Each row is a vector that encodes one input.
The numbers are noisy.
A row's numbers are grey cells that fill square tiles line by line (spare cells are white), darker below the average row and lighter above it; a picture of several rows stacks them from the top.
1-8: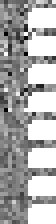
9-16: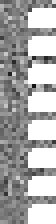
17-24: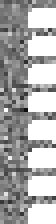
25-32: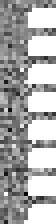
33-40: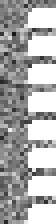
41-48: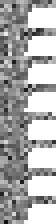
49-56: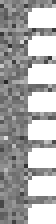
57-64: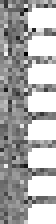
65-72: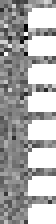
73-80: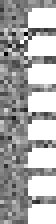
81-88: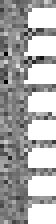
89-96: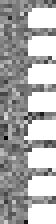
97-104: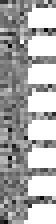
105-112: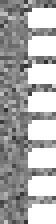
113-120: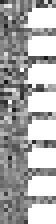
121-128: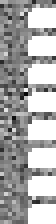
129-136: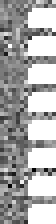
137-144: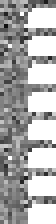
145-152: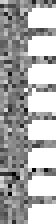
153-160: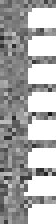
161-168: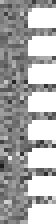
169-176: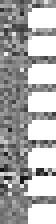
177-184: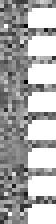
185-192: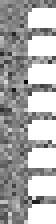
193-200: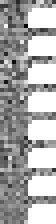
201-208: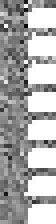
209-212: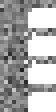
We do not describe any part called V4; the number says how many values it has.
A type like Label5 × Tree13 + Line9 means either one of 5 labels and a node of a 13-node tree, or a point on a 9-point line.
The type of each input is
(Bool × Line5 + Label6) × V4 + Circle8.
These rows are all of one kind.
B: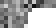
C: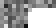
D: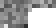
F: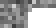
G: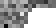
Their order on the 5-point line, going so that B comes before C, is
D, B, G, C, F.
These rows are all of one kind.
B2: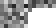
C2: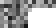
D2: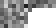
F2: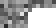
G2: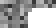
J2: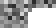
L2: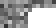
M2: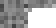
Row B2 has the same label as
D2 and J2.
